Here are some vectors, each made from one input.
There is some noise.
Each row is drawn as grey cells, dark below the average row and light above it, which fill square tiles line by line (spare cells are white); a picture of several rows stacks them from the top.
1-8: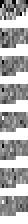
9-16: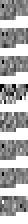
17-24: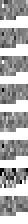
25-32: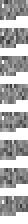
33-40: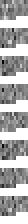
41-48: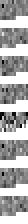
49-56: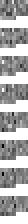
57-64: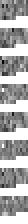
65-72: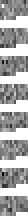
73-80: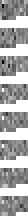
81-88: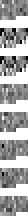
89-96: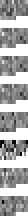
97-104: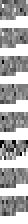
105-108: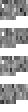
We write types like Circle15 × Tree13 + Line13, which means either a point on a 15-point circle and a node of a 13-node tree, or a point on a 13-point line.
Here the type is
Bool × Tree13 + Unit.
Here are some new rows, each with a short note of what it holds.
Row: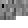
a node of a 13-node tree and a true/false value
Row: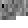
a node of a 13-node tree and a true/false value
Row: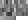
a node of a 13-node tree and a true/false value
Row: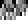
a fixed value
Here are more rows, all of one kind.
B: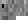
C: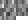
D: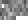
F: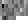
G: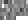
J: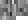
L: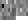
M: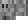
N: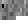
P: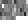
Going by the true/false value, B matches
F, L, M and N.
